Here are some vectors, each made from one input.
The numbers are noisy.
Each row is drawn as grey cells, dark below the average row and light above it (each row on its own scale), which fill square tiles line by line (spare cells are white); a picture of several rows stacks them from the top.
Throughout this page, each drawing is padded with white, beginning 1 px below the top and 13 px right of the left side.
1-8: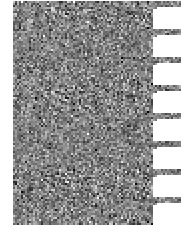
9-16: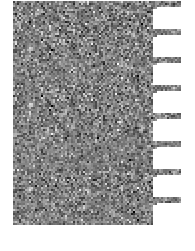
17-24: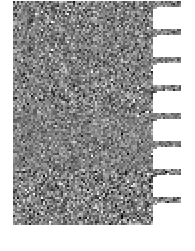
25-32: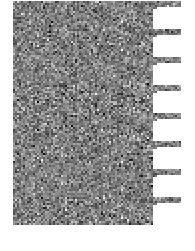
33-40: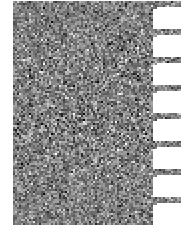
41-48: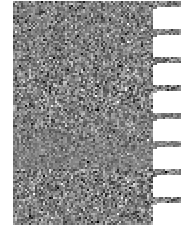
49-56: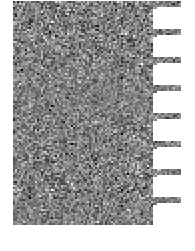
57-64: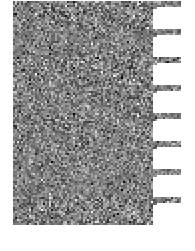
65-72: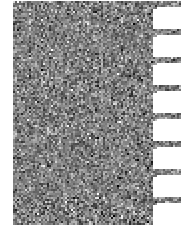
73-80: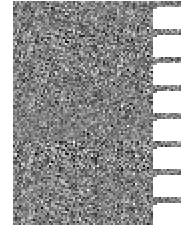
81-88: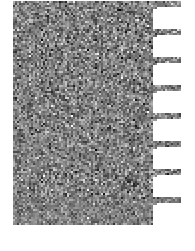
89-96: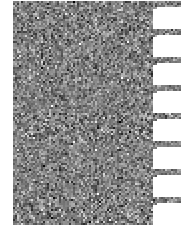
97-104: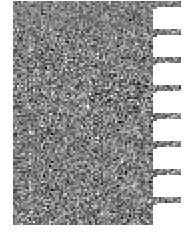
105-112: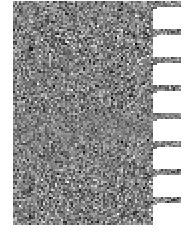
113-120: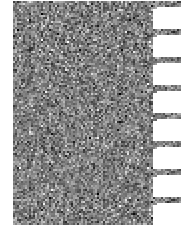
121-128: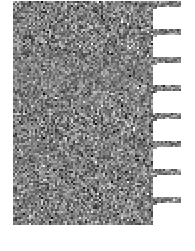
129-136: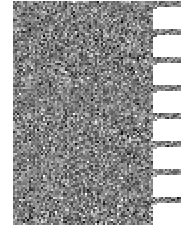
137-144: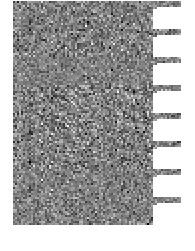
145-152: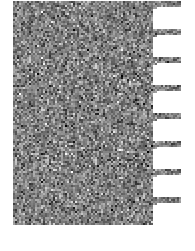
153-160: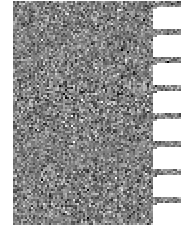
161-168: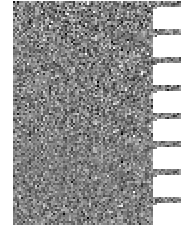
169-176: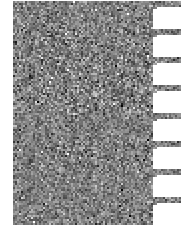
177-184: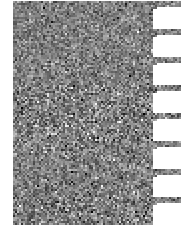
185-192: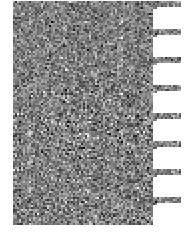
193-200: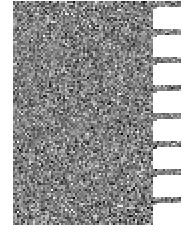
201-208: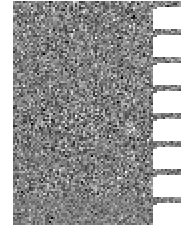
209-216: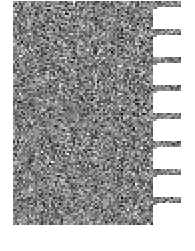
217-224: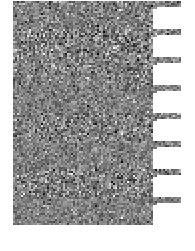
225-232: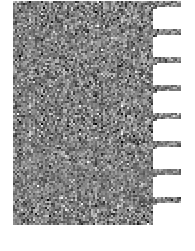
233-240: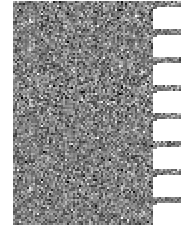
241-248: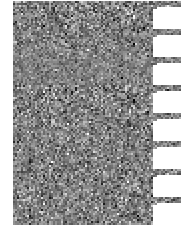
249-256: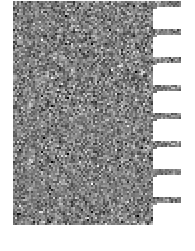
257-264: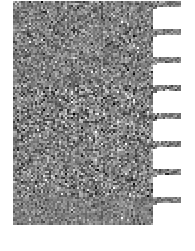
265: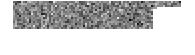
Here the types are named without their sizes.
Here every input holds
a label and a true/false value.
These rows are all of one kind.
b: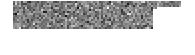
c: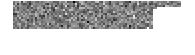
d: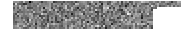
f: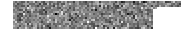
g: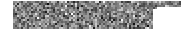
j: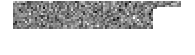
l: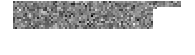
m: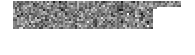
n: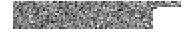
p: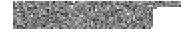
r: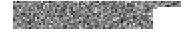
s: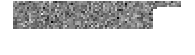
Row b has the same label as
d and r.
